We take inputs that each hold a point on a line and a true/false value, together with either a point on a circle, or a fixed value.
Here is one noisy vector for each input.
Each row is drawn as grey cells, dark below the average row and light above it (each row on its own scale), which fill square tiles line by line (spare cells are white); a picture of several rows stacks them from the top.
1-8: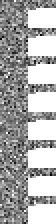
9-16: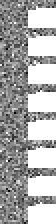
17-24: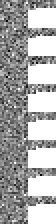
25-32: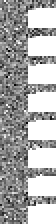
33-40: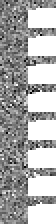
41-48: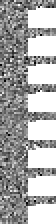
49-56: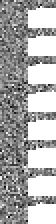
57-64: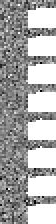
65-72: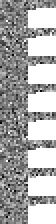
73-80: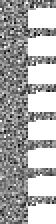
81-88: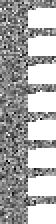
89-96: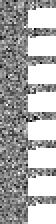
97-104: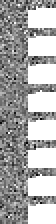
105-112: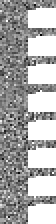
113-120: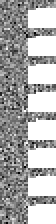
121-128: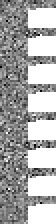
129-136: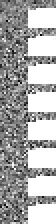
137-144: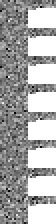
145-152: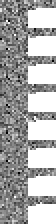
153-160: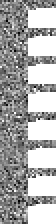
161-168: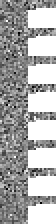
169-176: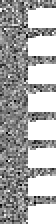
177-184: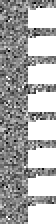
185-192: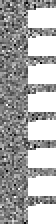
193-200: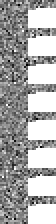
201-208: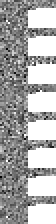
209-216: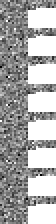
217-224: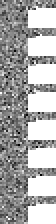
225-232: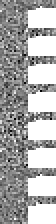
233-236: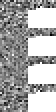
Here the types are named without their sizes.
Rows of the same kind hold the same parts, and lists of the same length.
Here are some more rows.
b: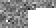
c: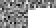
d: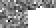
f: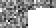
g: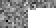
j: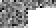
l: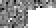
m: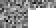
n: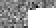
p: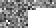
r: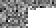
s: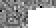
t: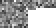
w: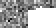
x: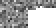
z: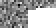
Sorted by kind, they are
b, d, l, m, n, p, z
c, f, g, j, r, s, t, w, x

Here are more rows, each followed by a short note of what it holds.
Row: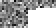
a point on a circle, a point on a line and a true/false value
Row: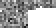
a point on a line and a true/false value
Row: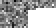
a point on a line and a true/false value
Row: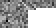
a point on a circle, a point on a line and a true/false value
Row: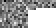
a point on a line and a true/false value
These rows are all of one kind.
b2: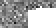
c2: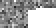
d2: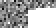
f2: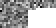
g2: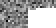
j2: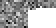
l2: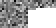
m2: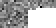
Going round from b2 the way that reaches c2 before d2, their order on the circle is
b2, c2, m2, d2, f2, l2, j2, g2.
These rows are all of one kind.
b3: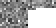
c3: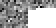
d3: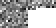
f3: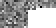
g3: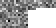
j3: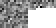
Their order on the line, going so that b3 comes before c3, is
b3, d3, f3, j3, g3, c3.
